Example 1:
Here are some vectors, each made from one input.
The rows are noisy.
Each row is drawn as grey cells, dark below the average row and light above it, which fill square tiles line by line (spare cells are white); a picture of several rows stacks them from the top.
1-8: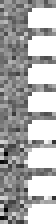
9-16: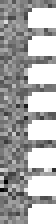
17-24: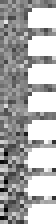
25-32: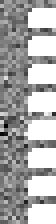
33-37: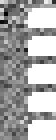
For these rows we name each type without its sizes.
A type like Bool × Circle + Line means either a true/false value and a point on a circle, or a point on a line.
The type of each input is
Bool × Bool × Bool + Unit.
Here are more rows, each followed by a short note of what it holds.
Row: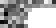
a fixed value
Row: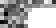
a fixed value
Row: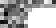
a fixed value
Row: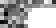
a fixed value
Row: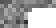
three true/false values
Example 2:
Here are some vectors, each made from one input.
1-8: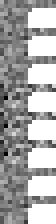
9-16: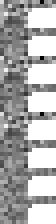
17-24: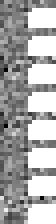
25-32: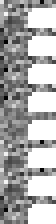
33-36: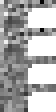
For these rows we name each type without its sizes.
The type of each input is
Line.
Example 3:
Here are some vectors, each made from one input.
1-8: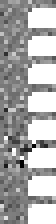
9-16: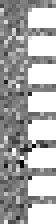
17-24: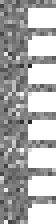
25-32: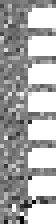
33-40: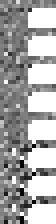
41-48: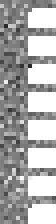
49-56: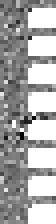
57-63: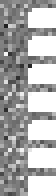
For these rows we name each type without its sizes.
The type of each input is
Bool × Bool × Bool + Unit.
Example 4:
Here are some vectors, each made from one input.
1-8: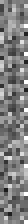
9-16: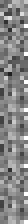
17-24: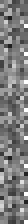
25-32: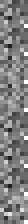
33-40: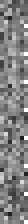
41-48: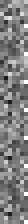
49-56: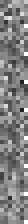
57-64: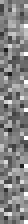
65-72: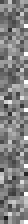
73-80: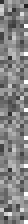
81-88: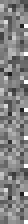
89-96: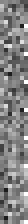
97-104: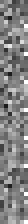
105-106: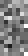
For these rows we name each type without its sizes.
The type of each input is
Bool × Bool × Bool.
